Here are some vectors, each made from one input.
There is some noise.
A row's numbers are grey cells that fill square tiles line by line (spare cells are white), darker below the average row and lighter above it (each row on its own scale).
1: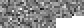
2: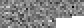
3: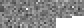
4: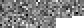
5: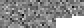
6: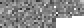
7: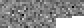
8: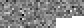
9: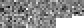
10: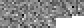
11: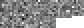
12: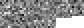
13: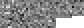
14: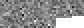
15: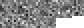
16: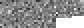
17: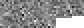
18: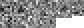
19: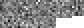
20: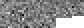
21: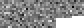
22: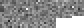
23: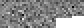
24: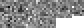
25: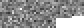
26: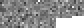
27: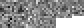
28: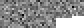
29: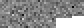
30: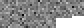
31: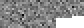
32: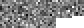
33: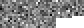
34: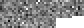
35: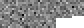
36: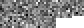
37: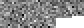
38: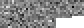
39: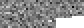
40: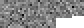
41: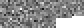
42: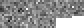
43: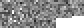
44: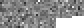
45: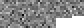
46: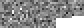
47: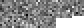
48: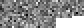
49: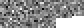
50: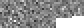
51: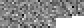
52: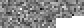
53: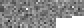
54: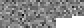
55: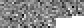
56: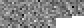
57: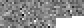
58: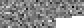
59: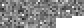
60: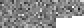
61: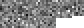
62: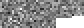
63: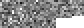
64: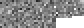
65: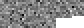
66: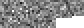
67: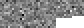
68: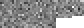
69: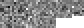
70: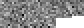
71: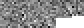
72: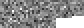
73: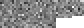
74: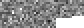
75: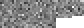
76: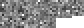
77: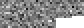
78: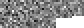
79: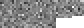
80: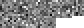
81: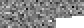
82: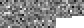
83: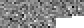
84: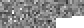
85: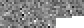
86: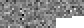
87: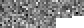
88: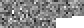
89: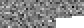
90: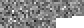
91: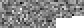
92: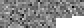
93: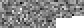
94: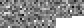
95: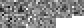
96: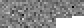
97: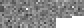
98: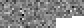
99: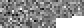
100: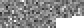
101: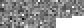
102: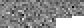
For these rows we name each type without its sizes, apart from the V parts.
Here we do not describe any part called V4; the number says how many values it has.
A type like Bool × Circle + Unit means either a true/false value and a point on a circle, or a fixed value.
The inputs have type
Bool × List(V4) + Circle × Line.
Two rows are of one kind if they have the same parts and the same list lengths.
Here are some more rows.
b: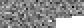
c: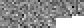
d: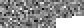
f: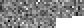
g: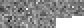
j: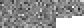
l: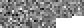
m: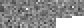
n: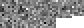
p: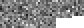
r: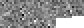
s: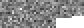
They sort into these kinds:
b, c
d, l, s
f, g, m, r
j
n, p

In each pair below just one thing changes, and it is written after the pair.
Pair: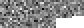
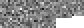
the place on the circle
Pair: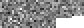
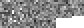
the place on the circle
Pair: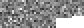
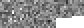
the place on the circle
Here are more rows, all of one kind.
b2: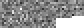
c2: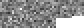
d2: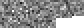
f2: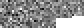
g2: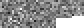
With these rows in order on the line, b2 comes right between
d2 and f2.
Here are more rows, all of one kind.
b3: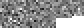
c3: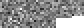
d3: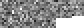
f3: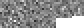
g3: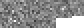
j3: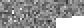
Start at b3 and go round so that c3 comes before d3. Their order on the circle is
b3, c3, d3, j3, g3, f3.
